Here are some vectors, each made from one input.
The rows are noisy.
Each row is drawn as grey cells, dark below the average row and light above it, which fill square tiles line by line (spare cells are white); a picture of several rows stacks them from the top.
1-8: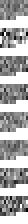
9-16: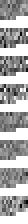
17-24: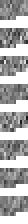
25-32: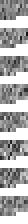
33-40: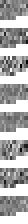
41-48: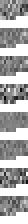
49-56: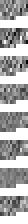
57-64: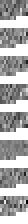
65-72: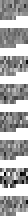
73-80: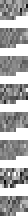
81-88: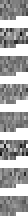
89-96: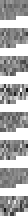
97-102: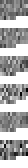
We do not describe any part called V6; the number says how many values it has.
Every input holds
a true/false value, together with either a fixed value, or one of 5 labels and a value of V6.
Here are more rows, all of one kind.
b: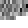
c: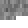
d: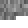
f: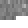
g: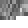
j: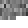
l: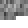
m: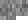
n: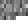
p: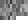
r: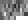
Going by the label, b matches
j, n and r.
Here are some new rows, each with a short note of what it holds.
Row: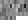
a true/false value
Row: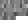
one of 5 labels, a true/false value and a value of V6
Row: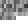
a true/false value
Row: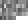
a true/false value
